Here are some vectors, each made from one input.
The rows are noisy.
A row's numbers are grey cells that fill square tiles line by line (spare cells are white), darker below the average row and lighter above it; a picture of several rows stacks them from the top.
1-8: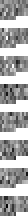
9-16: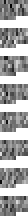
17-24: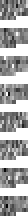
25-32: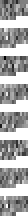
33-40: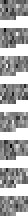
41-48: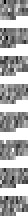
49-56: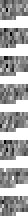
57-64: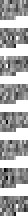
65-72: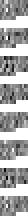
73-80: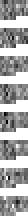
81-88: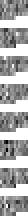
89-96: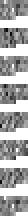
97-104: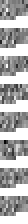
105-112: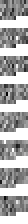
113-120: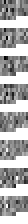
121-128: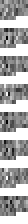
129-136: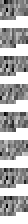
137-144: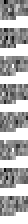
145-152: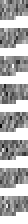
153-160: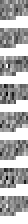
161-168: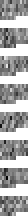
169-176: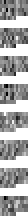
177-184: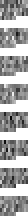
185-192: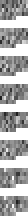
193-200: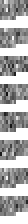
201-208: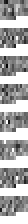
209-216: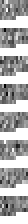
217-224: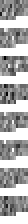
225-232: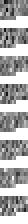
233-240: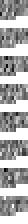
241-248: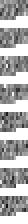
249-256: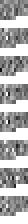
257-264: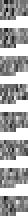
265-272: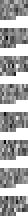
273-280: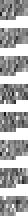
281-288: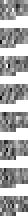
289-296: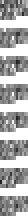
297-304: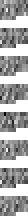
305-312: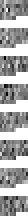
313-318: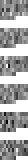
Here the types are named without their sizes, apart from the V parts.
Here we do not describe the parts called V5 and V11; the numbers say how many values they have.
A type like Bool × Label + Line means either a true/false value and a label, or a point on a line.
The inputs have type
(Bool × Bool × Bool × Bool + (Line + V11) × V5) × Tree.
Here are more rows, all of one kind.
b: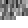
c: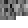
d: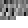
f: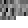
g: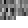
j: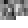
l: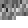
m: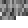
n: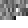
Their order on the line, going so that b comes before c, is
f, l, d, j, m, b, g, c, n.
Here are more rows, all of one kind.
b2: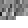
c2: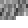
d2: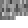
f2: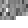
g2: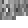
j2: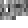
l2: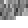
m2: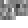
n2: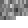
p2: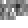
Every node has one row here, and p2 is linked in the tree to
m2.
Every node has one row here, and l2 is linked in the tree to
c2, m2 and n2.
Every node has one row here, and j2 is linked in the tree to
g2.
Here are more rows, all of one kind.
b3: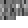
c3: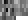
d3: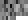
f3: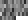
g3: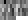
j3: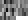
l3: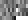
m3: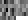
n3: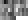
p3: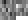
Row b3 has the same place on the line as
c3, f3, j3 and l3.
